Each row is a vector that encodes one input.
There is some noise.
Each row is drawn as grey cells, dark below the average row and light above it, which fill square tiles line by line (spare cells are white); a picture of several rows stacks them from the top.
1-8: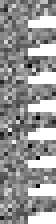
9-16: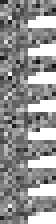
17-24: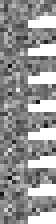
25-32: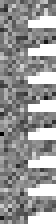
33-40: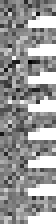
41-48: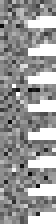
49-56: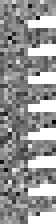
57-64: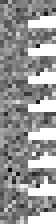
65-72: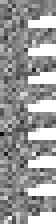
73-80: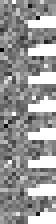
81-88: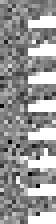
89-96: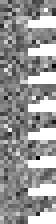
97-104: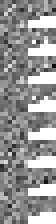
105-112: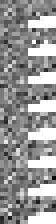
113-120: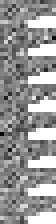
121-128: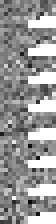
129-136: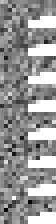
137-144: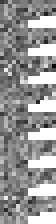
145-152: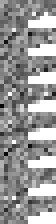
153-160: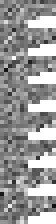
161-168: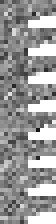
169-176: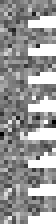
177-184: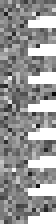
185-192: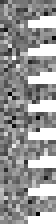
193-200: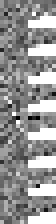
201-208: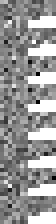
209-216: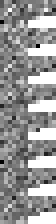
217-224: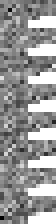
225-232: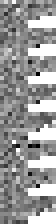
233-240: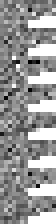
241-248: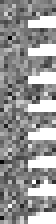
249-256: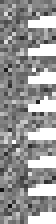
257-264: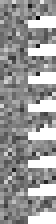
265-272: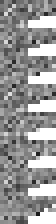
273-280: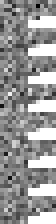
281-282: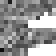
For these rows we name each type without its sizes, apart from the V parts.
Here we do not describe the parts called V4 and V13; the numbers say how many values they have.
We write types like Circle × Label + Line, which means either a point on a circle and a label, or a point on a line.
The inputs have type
Bool × (Circle + V4) × V13.
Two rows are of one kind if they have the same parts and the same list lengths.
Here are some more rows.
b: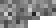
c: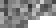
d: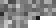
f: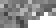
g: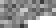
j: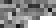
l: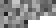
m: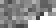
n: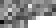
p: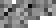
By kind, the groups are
b, n, p
c, d, f, g, j, l, m

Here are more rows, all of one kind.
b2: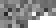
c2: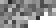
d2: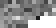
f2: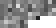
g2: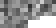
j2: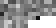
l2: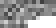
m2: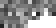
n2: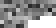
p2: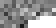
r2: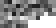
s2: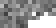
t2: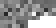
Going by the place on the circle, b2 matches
m2, s2 and t2.
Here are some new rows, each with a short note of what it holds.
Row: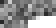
a true/false value, a value of V4 and a value of V13
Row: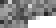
a true/false value, a value of V4 and a value of V13
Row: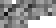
a true/false value, a value of V4 and a value of V13
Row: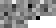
a true/false value, a value of V4 and a value of V13
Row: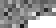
a point on a circle, a true/false value and a value of V13
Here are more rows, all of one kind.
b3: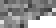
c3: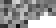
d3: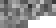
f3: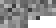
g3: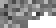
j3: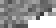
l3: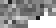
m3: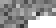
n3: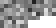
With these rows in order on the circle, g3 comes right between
d3 and m3.
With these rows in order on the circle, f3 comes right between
b3 and n3.
